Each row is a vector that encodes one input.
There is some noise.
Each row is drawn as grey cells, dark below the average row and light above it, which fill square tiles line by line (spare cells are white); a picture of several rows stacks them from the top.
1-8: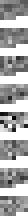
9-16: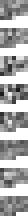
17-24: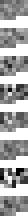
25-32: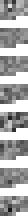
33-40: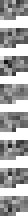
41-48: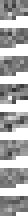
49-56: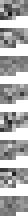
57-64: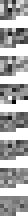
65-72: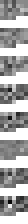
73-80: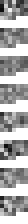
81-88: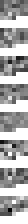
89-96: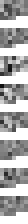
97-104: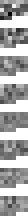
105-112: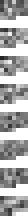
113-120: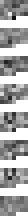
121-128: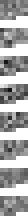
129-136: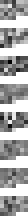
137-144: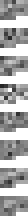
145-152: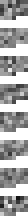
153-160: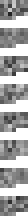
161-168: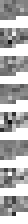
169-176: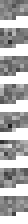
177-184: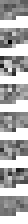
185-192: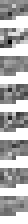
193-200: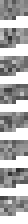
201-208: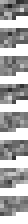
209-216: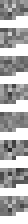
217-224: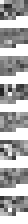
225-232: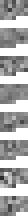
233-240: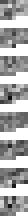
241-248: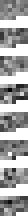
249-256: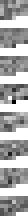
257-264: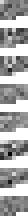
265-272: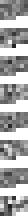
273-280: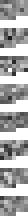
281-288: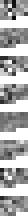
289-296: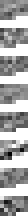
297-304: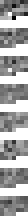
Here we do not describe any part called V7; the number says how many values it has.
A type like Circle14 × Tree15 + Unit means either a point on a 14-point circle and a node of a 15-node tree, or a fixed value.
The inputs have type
Bool × Bool × Bool × Bool + (Line5 + Line6) × List2(V7).
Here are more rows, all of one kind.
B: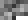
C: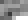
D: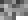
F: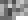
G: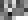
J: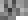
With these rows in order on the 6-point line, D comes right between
B and C.
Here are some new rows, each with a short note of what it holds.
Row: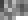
a point on a 5-point line, together with a list of two items
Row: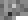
a point on a 6-point line, together with the empty list
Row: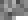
a point on a 6-point line, together with a list of two items
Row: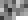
a point on a 5-point line, together with a list of two items
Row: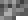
a point on a 5-point line, together with the empty list
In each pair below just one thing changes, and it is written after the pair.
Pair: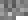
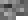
the value of V7 in item 1 of the list
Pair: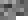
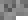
the place on the 5-point line
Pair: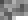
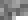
the value of V7 in item 1 of the list
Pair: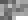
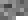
the place on the 5-point line
